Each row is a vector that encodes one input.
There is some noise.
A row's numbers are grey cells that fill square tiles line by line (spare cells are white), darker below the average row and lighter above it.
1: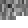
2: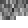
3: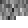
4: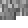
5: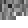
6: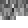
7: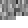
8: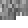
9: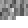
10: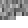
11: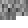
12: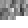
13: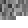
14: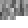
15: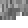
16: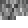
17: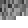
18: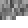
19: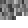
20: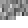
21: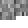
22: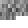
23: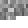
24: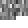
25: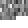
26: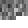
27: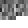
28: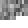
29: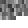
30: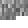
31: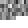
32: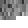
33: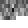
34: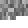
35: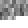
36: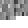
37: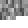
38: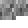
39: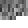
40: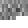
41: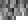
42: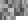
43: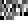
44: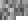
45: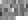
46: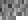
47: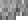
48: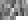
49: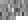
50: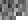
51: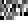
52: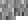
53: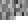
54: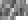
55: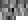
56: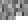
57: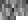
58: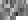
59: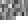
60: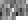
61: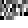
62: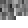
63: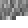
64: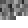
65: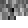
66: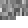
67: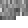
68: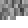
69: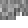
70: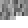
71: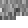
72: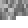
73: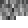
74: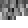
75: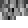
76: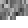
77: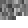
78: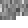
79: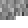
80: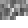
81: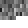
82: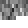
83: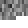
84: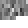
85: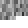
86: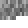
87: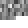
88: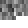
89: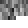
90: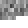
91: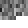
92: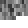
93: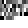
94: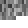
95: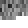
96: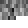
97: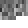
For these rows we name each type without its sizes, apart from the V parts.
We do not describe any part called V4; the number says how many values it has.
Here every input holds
a list of items, each a true/false value and a value of V4.
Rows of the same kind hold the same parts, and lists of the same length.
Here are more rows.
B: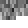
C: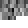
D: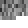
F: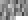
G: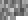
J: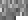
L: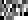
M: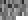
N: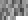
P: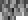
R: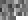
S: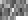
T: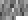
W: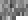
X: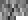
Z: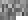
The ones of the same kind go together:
B, C, D, M, P, R, X
F, G, J, N, S, T, W, Z
L

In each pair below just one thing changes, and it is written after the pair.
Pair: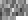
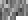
the true/false value in item 2 of the list
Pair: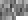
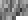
the true/false value in item 2 of the list
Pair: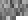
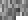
the true/false value in item 1 of the list
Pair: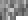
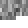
the true/false value in item 1 of the list
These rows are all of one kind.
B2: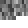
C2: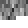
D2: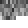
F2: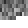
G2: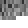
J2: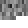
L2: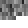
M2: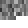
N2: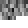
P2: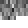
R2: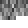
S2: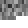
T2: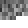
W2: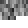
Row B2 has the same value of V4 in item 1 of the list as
L2, M2 and W2.
